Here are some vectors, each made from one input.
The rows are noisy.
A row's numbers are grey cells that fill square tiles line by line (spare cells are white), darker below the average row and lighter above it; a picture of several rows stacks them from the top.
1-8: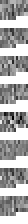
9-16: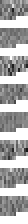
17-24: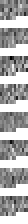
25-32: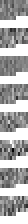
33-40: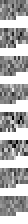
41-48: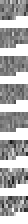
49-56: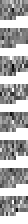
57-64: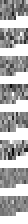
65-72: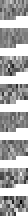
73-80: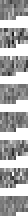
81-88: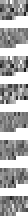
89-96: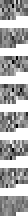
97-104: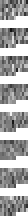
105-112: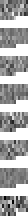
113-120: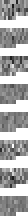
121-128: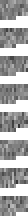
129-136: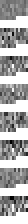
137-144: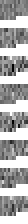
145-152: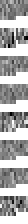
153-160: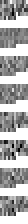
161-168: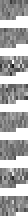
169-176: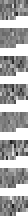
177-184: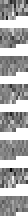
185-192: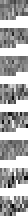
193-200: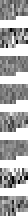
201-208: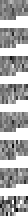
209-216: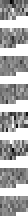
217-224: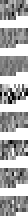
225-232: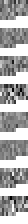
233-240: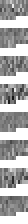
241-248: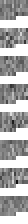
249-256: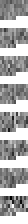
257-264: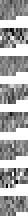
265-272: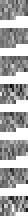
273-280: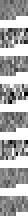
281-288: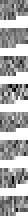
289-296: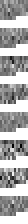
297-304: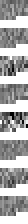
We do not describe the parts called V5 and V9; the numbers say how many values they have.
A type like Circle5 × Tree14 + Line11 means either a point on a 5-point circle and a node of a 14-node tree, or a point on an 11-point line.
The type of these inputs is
Label8 + (Tree7 × (Tree10 + V5) + V9) × Tree10.
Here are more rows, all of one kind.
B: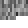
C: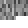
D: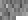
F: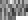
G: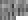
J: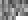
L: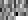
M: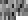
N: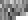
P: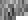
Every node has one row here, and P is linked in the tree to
B and G.
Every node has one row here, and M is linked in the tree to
C and F.
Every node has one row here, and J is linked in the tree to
L.
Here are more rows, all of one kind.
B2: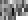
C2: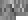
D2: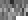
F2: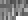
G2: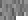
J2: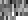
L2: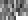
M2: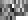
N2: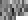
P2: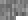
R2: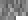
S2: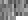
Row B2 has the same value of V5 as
J2, L2, M2 and P2.
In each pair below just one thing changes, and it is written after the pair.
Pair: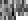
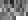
the value of V5
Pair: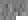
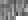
the node of one of the two trees
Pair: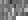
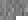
the value of V5
